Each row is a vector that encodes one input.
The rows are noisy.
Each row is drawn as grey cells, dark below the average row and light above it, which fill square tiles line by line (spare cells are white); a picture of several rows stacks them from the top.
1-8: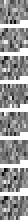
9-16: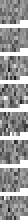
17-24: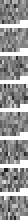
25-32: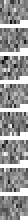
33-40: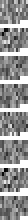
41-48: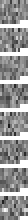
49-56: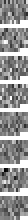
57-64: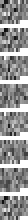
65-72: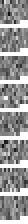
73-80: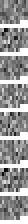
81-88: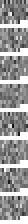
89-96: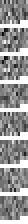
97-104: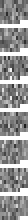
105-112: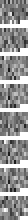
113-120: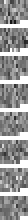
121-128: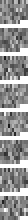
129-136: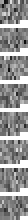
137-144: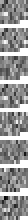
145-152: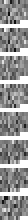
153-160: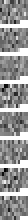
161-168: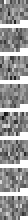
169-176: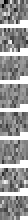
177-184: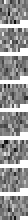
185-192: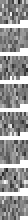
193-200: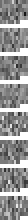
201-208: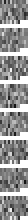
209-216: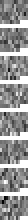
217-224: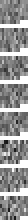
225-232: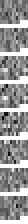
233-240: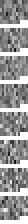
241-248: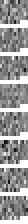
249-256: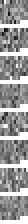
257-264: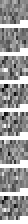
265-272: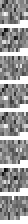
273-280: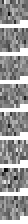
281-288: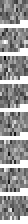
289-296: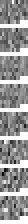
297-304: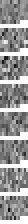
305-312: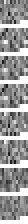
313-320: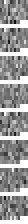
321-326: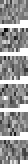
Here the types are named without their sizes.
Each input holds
a true/false value, together with either a fixed value, or a point on each of two lines.
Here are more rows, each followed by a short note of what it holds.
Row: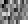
a true/false value
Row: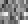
a true/false value
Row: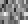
a true/false value
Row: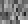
a point on each of two lines and a true/false value
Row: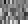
a point on each of two lines and a true/false value
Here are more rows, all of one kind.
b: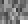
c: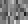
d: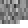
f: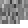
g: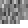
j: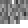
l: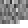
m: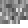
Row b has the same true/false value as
c and j.
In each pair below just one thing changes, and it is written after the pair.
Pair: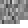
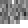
the true/false value
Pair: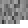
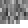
the true/false value
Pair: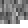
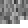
the place on one of the two lines
